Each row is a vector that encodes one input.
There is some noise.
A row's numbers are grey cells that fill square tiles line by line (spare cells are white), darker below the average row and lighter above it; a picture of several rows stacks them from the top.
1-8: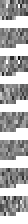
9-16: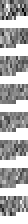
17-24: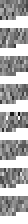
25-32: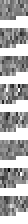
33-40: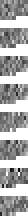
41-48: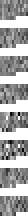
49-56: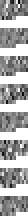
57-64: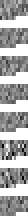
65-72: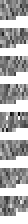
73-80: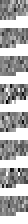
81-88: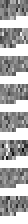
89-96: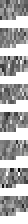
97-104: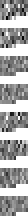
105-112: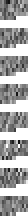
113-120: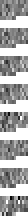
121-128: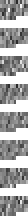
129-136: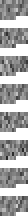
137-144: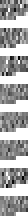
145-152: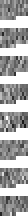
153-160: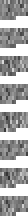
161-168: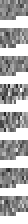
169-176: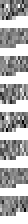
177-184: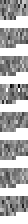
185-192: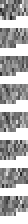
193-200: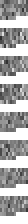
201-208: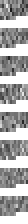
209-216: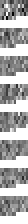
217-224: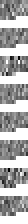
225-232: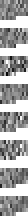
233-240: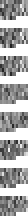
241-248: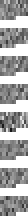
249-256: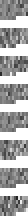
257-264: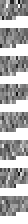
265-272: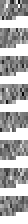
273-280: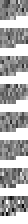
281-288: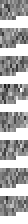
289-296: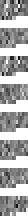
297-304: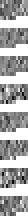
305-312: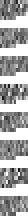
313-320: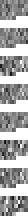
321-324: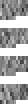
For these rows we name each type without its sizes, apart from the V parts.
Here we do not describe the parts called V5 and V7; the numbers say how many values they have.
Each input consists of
a point on a line, together with either a point on a line, or a value of V5 and a value of V7.
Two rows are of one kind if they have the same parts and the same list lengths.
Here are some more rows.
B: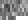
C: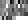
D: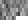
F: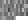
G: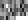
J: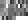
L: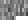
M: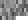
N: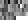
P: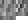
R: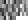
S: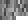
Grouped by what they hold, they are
B, C, D, F, J, L, P, R
G, M, N, S

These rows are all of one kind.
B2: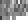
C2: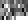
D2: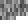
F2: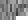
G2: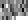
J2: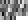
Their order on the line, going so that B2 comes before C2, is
J2, B2, F2, D2, G2, C2.
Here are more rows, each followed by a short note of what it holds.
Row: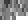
a point on a line, a value of V5 and a value of V7
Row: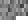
a point on each of two lines
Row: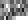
a point on a line, a value of V5 and a value of V7
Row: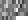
a point on each of two lines
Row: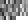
a point on each of two lines
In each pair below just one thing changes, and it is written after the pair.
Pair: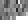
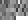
the value of V7
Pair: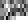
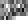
the value of V7
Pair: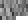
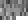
the value of V7
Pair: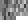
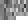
the place on the line
